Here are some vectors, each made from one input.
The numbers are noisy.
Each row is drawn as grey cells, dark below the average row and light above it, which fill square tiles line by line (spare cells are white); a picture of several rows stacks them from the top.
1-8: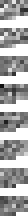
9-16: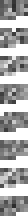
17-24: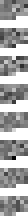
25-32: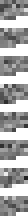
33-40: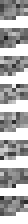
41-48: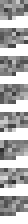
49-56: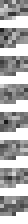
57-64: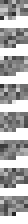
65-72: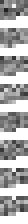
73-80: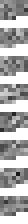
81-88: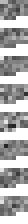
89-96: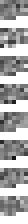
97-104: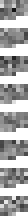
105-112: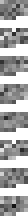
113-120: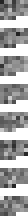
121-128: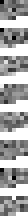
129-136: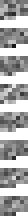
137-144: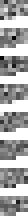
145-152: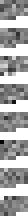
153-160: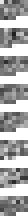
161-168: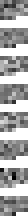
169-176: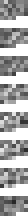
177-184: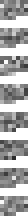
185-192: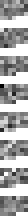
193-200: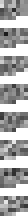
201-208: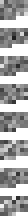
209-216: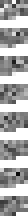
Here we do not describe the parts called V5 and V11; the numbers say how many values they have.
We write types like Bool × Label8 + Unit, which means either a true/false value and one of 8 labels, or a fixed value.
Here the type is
(Line4 + V5) × V11 + Line7.
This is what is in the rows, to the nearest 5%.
About 20% of them hold a point on a 7-point line. The rest hold a value of V11, together with either a point on a 4-point line, or a value of V5.
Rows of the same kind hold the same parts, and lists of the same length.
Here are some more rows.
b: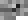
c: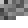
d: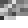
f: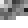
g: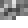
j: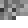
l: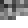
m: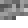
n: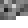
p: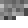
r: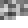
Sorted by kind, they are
b, f, g, n, p
c, j, l, m
d, r

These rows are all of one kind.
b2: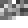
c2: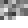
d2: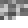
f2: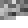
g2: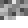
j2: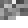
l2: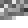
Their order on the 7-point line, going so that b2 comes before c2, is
j2, b2, l2, f2, d2, c2, g2.
